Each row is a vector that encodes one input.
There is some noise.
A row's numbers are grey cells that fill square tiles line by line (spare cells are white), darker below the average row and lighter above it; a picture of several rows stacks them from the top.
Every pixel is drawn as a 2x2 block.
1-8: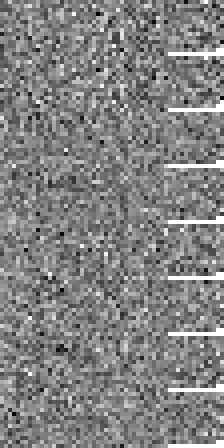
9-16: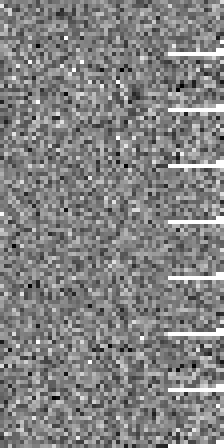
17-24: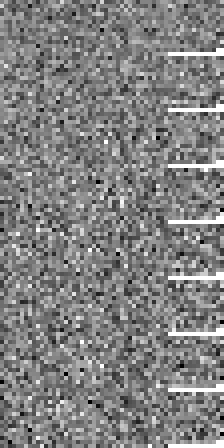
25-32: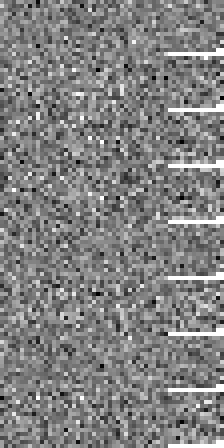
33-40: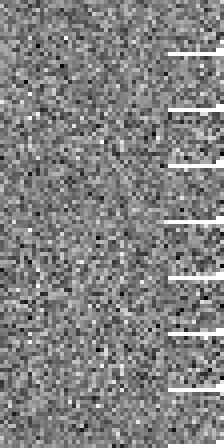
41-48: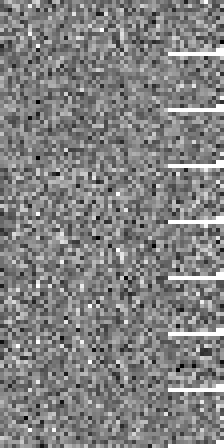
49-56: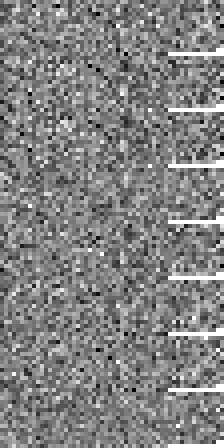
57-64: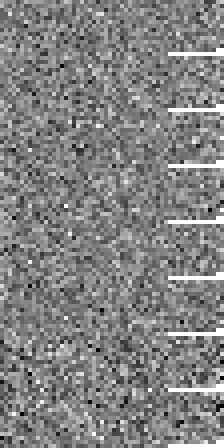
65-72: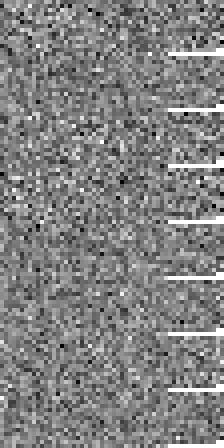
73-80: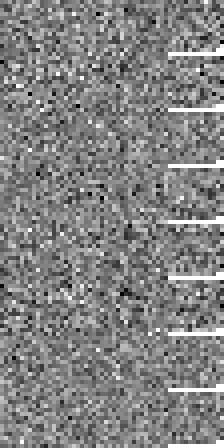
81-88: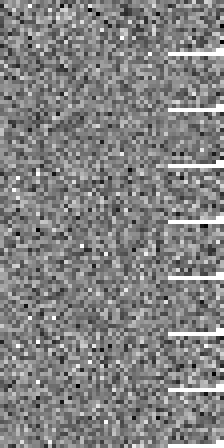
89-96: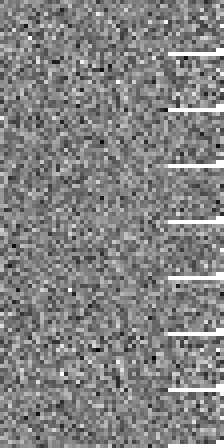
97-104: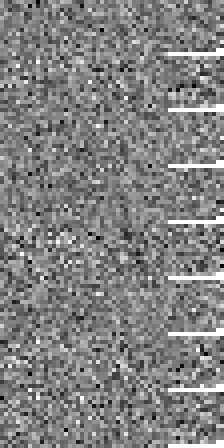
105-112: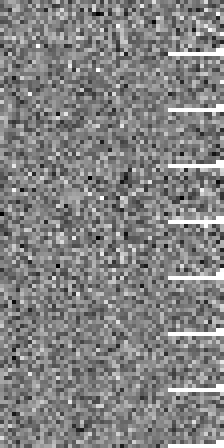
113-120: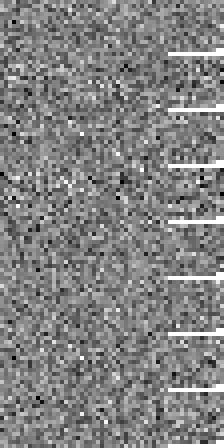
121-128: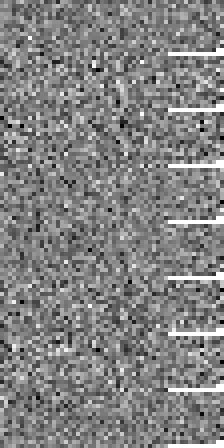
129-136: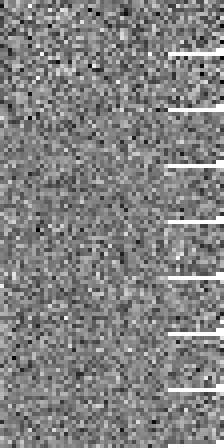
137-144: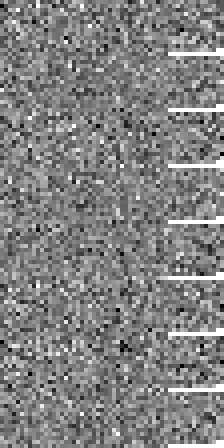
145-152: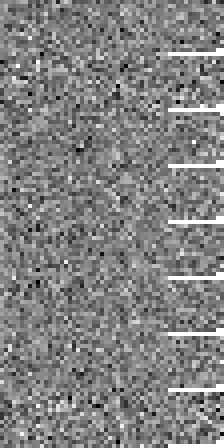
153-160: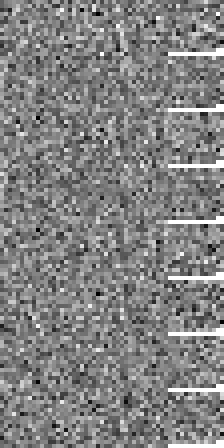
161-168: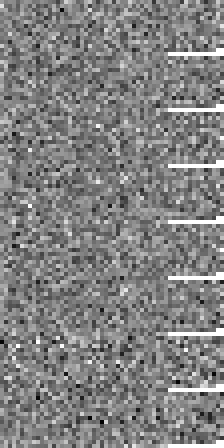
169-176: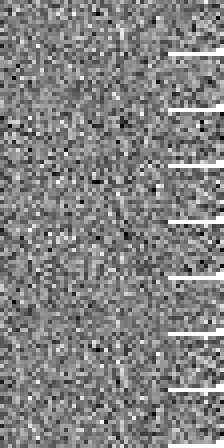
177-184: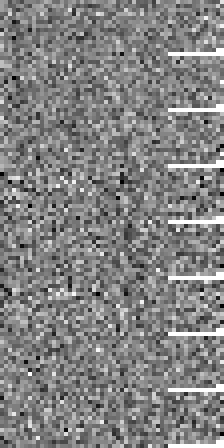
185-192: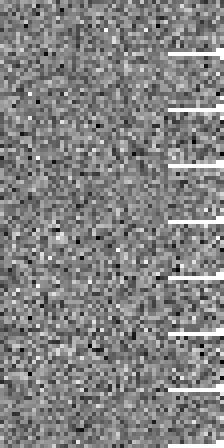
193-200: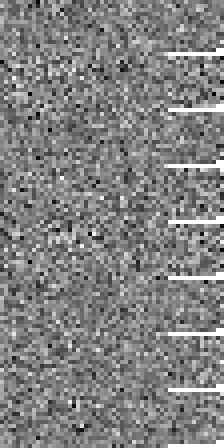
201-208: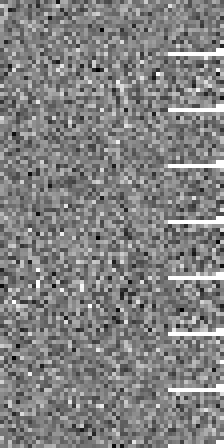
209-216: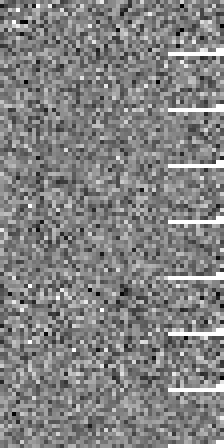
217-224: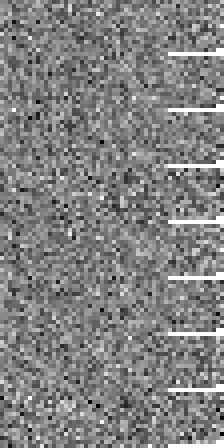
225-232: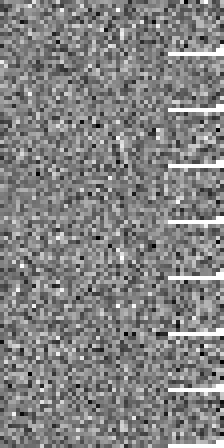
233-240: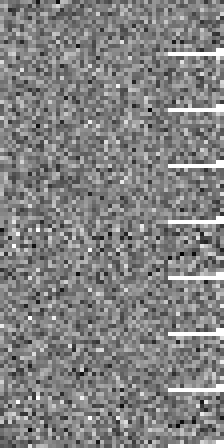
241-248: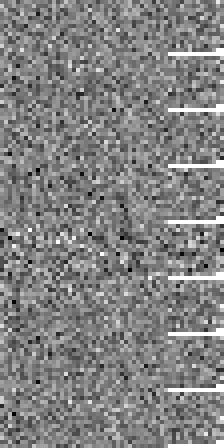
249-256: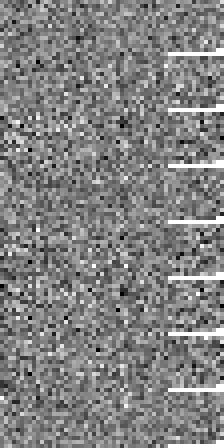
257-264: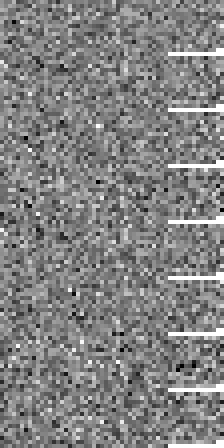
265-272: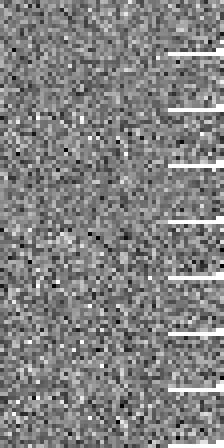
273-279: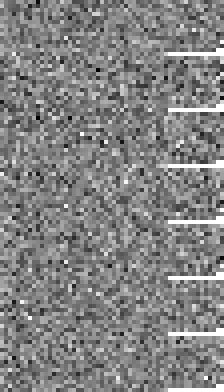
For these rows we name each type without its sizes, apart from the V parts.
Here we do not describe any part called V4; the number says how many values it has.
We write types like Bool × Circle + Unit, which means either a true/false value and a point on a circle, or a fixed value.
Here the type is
(Circle + Unit) × (Circle + V4).
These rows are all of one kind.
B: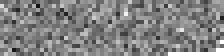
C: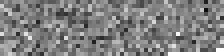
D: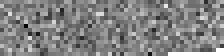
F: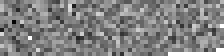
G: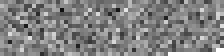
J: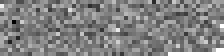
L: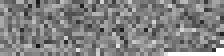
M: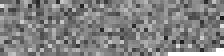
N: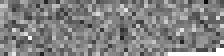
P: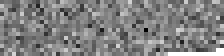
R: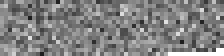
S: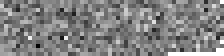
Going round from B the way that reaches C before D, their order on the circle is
B, J, M, G, R, N, F, C, D, S, L, P.
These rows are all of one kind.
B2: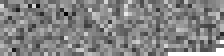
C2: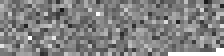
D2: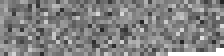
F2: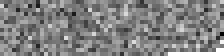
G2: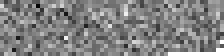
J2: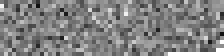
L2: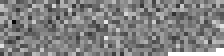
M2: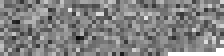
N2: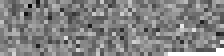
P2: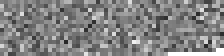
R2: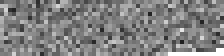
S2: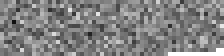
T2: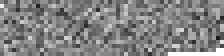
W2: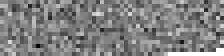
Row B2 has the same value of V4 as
F2, G2, J2 and T2.
